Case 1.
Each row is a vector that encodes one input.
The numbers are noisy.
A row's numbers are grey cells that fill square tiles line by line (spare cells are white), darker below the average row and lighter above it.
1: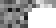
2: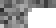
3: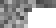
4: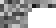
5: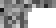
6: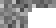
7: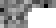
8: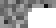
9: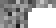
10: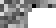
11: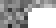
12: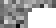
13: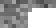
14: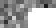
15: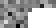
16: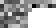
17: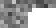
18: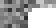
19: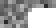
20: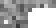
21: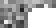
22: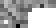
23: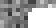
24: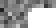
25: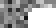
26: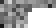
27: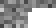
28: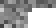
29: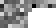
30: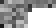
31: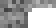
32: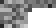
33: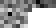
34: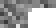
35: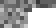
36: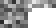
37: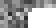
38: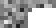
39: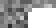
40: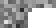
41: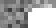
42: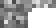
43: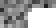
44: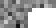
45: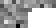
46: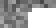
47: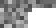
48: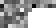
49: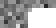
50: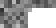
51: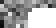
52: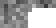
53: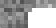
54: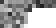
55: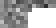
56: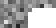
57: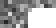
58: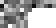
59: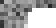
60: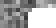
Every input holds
either a fixed value, or a node of a 9-node tree.
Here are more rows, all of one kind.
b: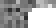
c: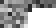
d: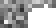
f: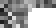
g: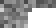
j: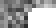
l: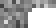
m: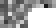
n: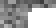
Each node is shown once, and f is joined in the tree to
m.
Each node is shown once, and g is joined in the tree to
c and n.
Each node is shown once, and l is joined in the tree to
d and j.
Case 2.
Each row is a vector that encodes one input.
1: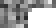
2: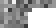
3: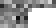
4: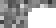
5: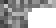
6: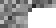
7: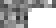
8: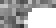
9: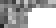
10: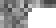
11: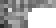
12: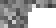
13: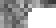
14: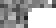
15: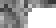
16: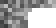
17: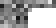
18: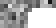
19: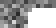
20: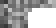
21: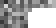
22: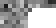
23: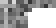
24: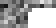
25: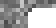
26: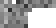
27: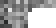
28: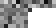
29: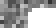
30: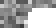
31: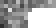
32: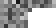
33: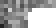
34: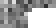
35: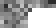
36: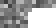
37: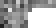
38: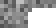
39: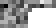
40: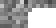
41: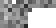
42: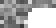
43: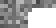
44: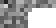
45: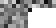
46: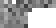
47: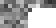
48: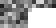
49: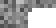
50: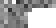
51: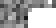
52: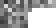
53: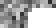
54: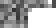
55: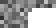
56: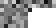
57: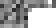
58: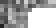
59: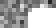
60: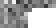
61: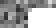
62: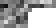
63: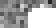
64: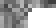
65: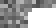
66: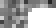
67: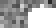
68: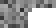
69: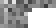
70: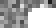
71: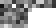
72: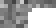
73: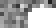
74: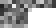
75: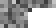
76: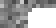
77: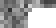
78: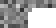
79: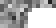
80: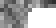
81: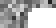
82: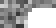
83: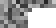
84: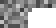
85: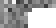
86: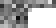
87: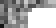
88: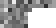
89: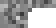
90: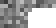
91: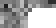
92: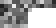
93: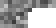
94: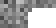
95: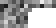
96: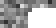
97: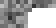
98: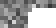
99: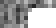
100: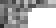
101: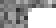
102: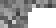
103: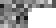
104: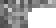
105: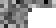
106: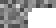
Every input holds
a node of a 20-node tree.
